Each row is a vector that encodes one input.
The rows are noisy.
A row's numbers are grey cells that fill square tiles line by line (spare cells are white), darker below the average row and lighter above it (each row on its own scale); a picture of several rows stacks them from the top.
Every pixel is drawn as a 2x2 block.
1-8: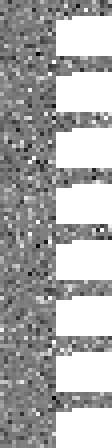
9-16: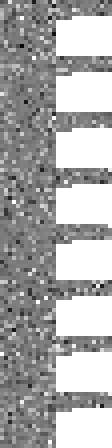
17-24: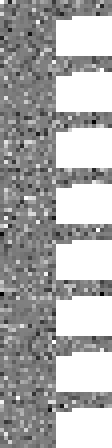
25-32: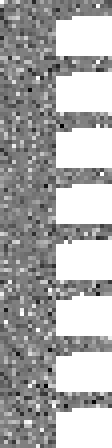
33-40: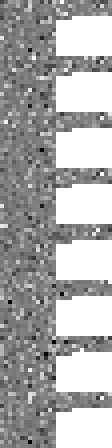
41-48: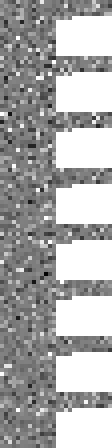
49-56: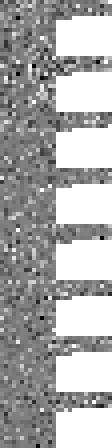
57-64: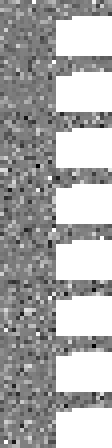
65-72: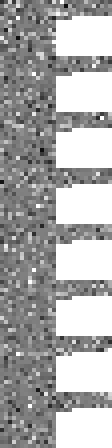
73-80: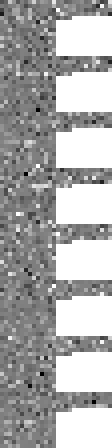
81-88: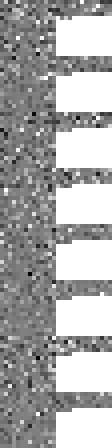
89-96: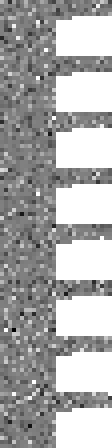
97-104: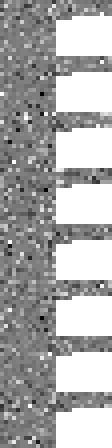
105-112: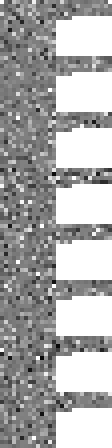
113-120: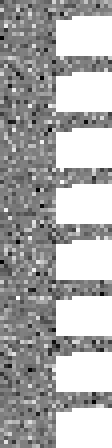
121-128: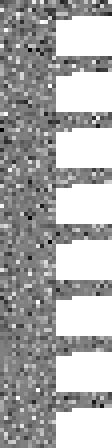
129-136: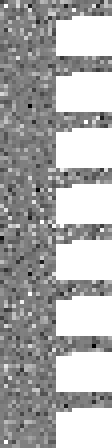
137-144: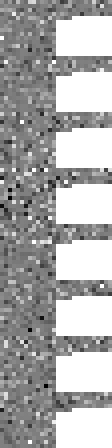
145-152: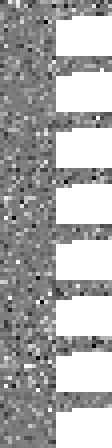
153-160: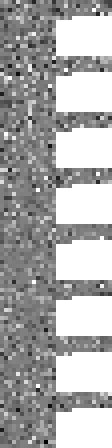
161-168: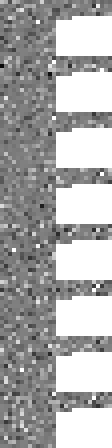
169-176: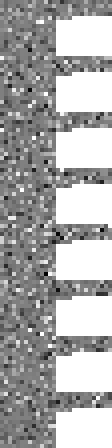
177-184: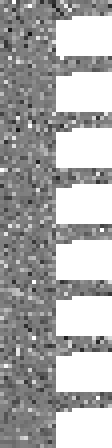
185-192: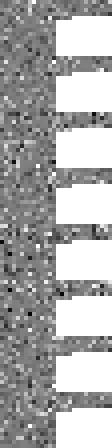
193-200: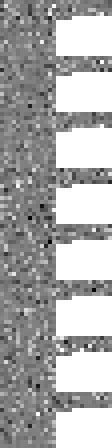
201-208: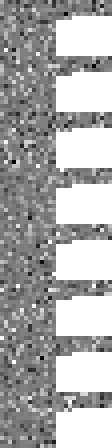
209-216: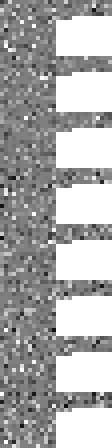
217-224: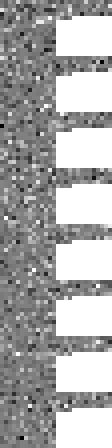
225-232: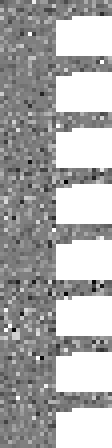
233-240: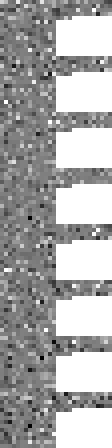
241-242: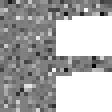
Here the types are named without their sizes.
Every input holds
a true/false value, together with either a point on a circle, or a fixed value.
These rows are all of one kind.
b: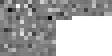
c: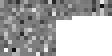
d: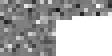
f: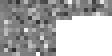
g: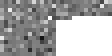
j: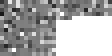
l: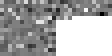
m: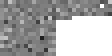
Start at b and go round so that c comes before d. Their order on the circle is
b, f, c, d, l, g, m, j.
